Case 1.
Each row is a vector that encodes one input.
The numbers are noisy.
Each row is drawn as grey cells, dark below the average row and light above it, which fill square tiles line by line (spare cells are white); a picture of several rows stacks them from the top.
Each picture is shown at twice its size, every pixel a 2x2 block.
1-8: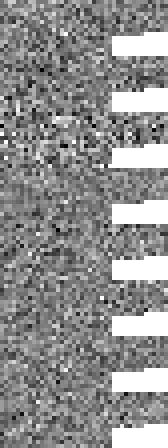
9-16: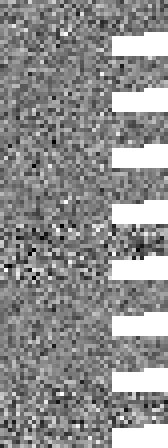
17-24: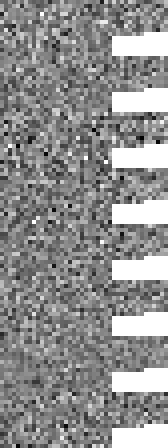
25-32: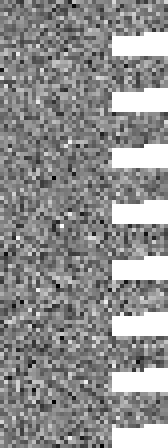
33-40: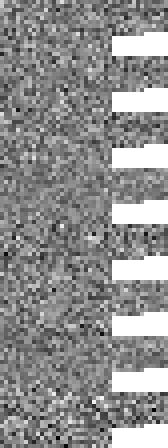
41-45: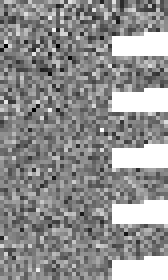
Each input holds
a node of a 10-node tree.
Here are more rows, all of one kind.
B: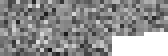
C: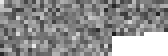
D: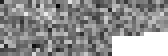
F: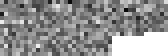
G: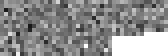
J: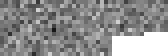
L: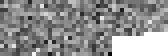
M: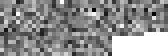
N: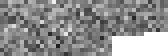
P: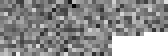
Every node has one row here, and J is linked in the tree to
D, M and P.
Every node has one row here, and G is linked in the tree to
P.
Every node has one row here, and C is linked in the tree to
M.
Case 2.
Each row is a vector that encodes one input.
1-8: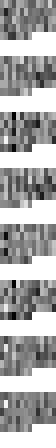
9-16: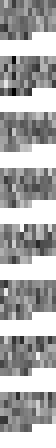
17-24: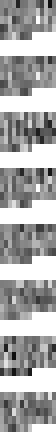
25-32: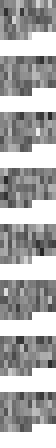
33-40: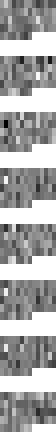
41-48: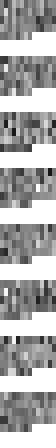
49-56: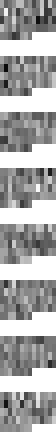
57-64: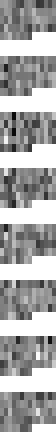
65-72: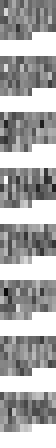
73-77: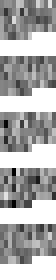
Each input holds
either a point on a 13-point circle, or a fixed value.
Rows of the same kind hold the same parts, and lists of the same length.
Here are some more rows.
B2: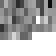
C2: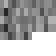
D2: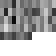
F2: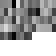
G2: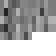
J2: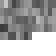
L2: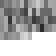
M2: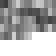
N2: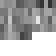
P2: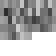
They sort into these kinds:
B2, C2, G2, J2, L2, M2, N2, P2
D2, F2

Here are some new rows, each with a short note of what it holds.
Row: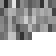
a point on a 13-point circle
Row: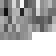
a point on a 13-point circle
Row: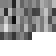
a fixed value
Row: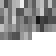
a point on a 13-point circle
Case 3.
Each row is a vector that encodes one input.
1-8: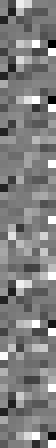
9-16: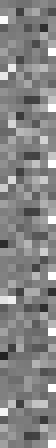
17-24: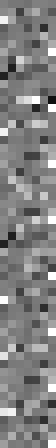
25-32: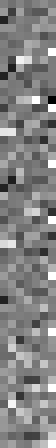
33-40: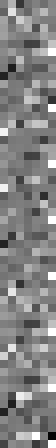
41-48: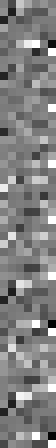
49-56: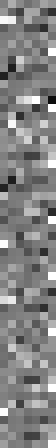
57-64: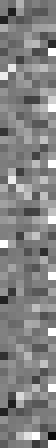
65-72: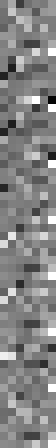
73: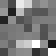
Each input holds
a point on an 11-point line.
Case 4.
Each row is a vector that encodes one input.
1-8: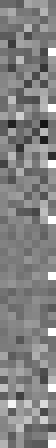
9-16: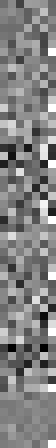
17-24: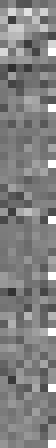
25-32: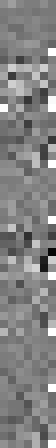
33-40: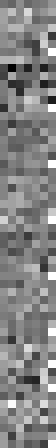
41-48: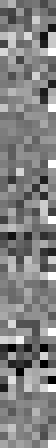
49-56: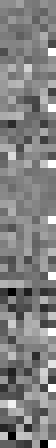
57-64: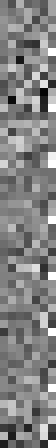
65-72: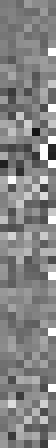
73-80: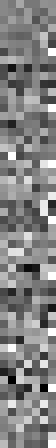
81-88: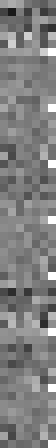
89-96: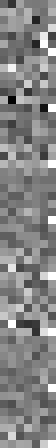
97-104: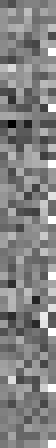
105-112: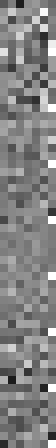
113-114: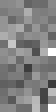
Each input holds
a node of a 14-node tree.
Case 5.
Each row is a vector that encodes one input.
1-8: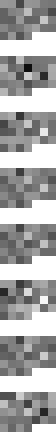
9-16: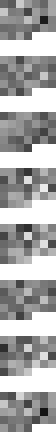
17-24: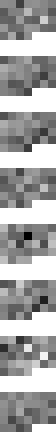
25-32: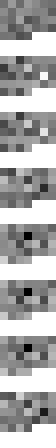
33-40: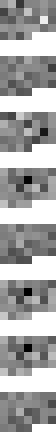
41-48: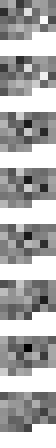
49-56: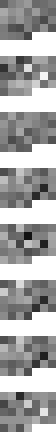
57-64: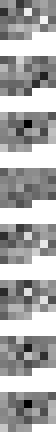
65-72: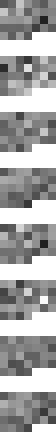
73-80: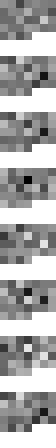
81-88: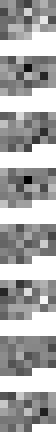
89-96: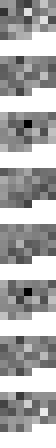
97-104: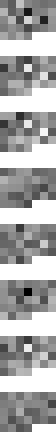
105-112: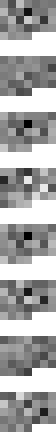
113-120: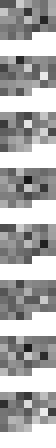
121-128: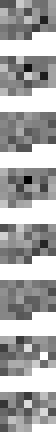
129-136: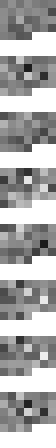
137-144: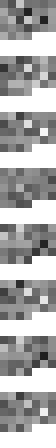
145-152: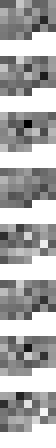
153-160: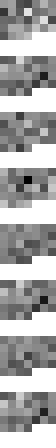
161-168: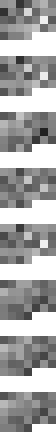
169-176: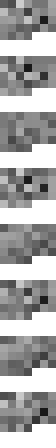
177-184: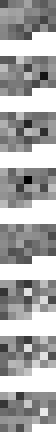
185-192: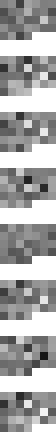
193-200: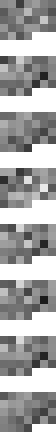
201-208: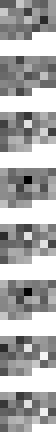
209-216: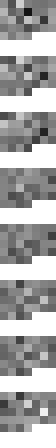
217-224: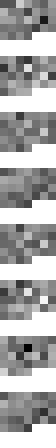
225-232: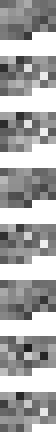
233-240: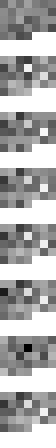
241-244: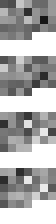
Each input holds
a point on a 10-point line.
